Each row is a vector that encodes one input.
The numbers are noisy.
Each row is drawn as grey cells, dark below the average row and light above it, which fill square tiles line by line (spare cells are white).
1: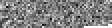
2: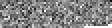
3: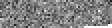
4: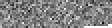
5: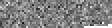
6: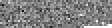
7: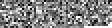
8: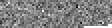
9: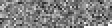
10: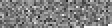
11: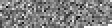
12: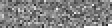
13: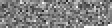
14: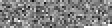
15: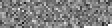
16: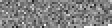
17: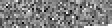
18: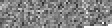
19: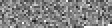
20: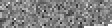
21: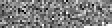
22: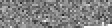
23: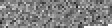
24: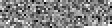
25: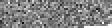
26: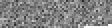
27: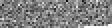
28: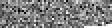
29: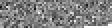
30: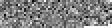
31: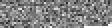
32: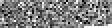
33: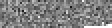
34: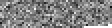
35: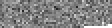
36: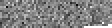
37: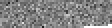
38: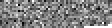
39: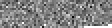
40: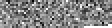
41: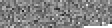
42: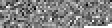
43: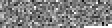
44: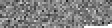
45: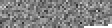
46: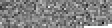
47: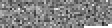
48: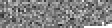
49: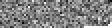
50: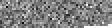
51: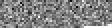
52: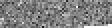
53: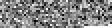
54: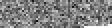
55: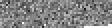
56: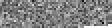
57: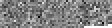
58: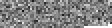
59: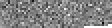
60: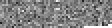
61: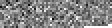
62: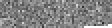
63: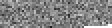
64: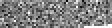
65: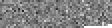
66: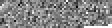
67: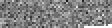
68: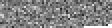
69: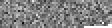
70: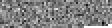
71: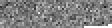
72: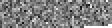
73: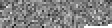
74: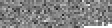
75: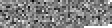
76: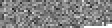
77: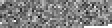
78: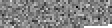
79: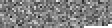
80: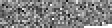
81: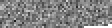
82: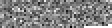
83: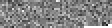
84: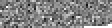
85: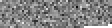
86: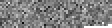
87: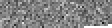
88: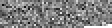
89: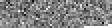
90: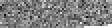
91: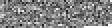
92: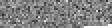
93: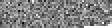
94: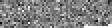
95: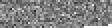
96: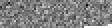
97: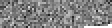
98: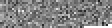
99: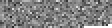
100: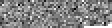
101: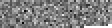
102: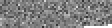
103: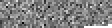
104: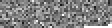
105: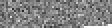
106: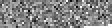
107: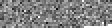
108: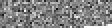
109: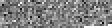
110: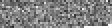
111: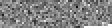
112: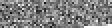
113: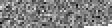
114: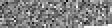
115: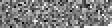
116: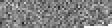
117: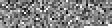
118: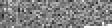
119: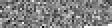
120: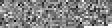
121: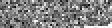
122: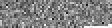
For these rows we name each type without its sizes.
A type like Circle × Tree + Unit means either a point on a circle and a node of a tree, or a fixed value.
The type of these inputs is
Bool × (Circle + Line).
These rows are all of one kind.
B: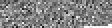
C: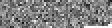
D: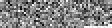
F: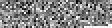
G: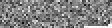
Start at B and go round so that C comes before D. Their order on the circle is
B, G, C, D, F.
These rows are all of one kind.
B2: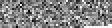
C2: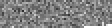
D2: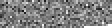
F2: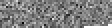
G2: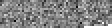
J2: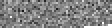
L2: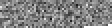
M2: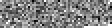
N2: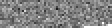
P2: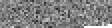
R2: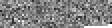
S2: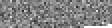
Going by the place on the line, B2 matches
C2, N2 and P2.
